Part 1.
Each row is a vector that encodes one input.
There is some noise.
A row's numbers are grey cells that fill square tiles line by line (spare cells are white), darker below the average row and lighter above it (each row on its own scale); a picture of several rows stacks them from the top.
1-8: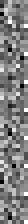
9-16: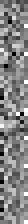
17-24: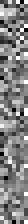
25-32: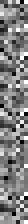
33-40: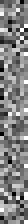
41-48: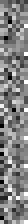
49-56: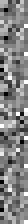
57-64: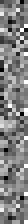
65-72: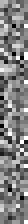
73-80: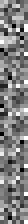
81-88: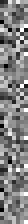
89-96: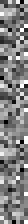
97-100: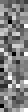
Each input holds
a point on a 9-point circle.
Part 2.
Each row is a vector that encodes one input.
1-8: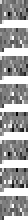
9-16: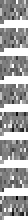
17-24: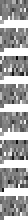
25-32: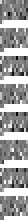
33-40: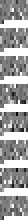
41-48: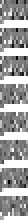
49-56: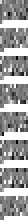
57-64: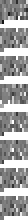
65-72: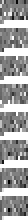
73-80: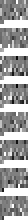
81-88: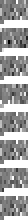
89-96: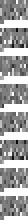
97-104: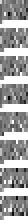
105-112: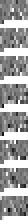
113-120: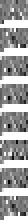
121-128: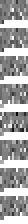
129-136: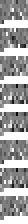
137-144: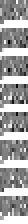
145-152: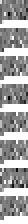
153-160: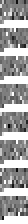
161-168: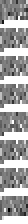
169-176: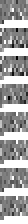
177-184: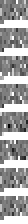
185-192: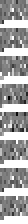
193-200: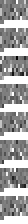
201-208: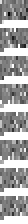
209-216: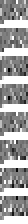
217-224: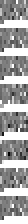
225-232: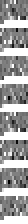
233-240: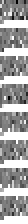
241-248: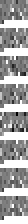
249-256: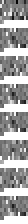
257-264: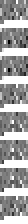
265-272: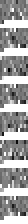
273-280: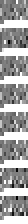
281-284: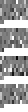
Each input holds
one of 7 labels.
